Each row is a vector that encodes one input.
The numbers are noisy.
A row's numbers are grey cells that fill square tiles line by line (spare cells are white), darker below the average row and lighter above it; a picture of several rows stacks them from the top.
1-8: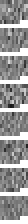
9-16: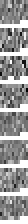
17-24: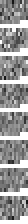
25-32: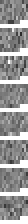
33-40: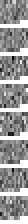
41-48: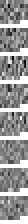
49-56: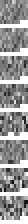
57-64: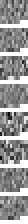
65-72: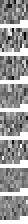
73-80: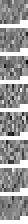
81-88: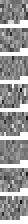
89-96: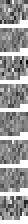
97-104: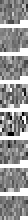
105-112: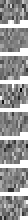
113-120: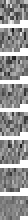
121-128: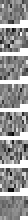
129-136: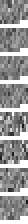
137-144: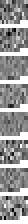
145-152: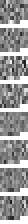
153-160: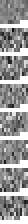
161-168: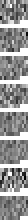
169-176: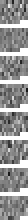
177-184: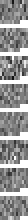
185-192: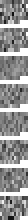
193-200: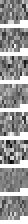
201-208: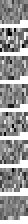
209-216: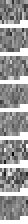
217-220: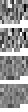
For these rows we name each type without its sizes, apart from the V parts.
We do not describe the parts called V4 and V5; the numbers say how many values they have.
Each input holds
either a fixed value, or a node of each of two trees and three true/false values, or a value of V4 and a value of V5.
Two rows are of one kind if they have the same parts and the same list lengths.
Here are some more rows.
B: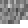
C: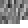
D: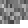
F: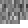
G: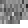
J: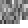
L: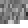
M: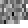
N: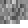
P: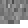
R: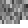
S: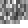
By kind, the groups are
B, D, G, P, R
C, J, L, M, N, S
F

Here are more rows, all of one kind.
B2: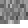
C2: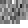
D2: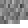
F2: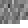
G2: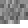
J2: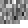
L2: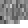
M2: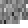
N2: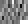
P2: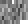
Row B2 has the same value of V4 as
F2, M2 and N2.
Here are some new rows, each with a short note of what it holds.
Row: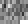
a fixed value
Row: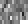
a fixed value
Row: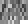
a fixed value
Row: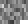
a node of each of two trees and three true/false values
